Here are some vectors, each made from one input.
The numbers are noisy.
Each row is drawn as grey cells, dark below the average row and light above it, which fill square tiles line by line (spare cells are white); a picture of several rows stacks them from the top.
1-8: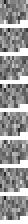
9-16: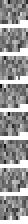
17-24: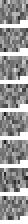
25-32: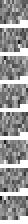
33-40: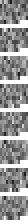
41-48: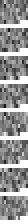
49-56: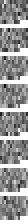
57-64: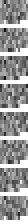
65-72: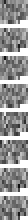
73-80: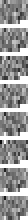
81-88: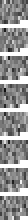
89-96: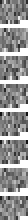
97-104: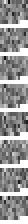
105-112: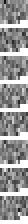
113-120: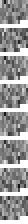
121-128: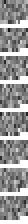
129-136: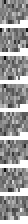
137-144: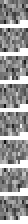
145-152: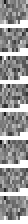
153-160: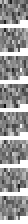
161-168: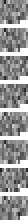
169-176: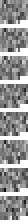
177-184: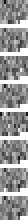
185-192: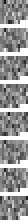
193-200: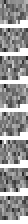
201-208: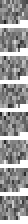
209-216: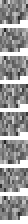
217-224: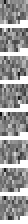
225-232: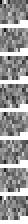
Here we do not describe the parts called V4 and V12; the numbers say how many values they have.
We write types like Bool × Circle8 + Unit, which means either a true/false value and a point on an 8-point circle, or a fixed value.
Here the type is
Line9 × Tree10 + V4 × V12.
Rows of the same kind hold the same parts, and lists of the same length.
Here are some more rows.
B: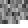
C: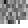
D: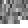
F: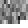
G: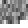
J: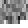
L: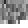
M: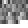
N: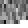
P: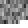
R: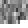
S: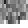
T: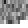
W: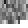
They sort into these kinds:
B, D, M, N, P
C, F, G, J, L, R, S, T, W

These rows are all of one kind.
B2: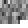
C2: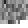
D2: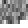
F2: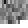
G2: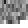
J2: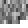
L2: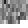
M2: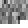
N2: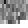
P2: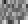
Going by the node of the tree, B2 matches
F2 and M2.
